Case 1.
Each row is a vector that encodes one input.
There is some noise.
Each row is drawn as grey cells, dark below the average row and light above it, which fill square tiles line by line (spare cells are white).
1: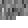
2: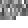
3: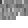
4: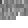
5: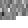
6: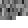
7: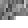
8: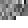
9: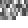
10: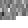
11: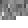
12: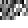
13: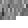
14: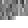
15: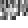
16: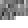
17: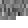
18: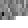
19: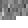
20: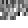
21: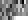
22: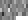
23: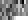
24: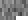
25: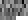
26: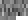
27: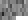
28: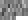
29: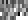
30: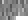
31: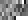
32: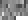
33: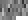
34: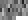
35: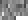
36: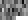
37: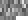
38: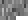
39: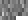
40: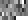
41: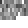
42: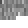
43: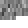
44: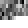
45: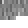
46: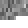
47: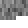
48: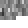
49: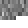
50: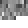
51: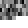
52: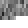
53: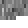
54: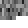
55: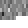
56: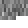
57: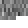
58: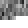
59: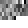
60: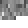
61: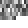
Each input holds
either a fixed value, or one of 6 labels and a true/false value.
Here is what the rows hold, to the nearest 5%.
About 5% of them hold a fixed value. The rest hold one of 6 labels and a true/false value.
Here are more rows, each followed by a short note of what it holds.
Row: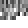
a fixed value
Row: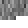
one of 6 labels and a true/false value
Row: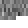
one of 6 labels and a true/false value
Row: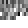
a fixed value
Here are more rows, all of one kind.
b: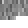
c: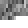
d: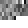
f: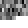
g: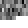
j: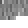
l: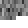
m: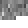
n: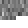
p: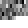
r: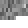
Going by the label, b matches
j and m.
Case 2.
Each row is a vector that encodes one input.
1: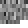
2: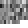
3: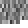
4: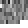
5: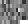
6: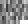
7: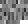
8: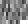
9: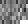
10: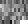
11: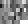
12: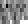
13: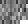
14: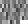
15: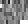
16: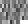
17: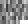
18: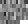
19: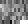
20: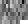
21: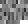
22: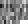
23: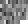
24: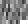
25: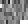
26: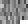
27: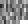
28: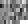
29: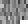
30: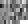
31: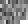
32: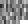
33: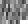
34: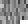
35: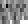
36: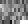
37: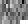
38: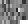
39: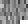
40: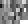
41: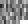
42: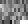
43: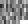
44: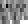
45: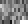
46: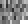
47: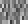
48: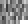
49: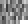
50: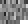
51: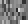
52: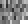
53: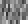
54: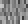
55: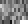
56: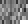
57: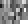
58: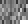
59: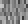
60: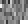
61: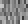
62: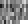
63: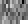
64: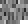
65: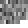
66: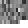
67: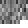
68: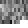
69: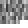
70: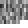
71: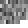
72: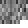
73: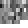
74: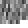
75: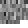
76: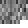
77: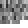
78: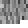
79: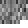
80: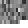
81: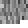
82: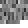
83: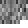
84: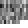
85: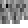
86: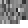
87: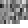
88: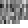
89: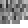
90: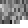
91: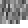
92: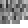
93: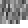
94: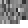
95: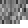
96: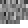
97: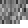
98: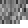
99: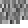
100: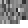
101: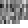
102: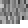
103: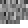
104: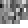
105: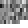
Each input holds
either a point on a 7-point line, or a point on an 11-point line.
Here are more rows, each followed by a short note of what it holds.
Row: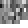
a point on a 7-point line
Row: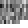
a point on a 7-point line
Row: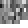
a point on a 7-point line
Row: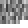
a point on a 7-point line
